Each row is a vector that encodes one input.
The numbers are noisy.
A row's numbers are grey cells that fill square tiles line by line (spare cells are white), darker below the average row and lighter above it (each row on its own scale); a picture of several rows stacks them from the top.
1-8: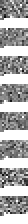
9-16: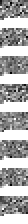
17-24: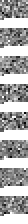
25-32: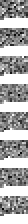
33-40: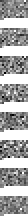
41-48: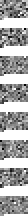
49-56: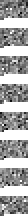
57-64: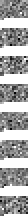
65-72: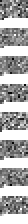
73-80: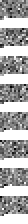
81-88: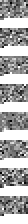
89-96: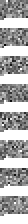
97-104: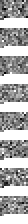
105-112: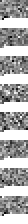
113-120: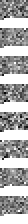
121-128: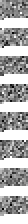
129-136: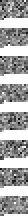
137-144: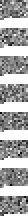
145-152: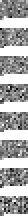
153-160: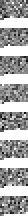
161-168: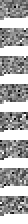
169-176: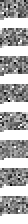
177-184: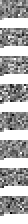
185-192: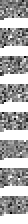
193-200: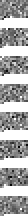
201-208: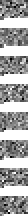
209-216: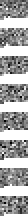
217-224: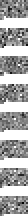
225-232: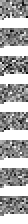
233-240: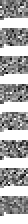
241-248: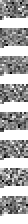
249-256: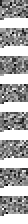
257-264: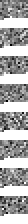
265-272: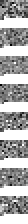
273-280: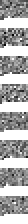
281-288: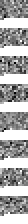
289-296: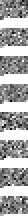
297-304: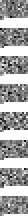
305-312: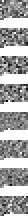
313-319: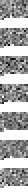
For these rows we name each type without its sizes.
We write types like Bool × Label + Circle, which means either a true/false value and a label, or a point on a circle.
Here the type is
Bool × Circle + Tree + Unit.
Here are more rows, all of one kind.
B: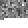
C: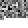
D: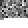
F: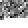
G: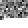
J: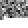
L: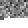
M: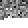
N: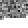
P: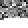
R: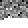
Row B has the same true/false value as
C, D, J and P.
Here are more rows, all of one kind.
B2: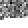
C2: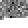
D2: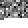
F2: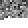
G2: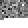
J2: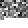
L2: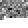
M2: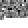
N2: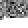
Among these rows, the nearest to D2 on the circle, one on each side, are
C2 and J2.
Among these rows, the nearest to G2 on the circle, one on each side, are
F2 and M2.
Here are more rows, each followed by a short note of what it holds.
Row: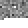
a node of a tree
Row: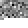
a node of a tree
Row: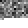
a fixed value
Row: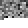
a point on a circle and a true/false value
